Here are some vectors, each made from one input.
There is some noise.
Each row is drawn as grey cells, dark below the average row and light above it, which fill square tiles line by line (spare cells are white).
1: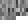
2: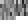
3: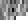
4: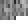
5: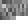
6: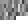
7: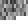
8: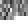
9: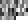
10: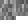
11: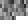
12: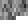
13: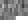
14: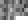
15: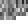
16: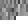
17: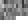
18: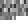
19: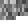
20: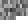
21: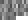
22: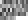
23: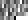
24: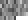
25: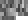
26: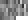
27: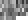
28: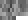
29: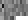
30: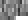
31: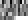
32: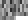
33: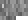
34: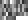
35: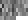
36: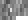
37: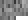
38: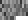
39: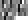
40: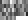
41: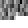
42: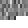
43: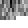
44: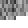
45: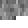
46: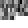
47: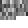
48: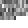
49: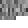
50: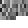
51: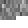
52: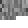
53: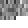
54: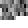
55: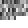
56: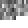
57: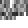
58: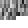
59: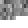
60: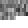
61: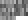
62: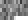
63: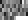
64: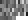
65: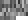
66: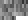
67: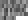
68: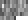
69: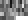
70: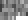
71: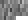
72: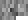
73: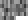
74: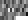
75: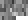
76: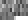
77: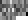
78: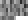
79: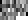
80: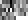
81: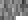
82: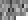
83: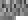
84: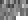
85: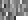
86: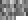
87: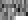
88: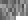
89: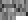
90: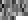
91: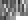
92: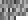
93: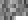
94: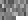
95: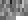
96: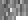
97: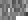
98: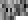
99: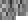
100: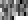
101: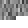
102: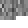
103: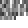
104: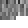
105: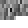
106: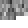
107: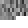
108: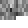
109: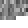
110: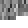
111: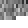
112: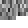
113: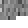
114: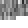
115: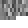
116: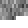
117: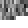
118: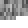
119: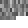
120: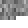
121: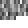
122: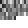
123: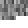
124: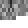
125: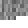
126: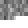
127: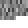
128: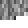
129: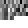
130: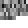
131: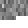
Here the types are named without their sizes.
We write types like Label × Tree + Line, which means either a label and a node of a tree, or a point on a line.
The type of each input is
Label × (Tree + Unit).
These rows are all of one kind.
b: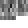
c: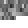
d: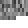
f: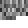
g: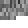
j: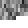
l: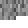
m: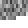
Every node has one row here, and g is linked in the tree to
l.
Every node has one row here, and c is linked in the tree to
m.
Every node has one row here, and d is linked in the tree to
b and f.
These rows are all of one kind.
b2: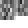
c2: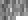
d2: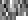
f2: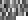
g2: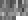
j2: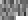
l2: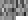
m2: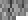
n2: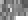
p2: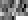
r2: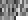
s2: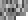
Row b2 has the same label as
c2, d2 and n2.
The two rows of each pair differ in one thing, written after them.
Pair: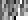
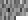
the label
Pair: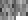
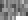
the node of the tree
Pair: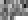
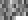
the node of the tree
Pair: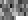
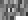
the node of the tree
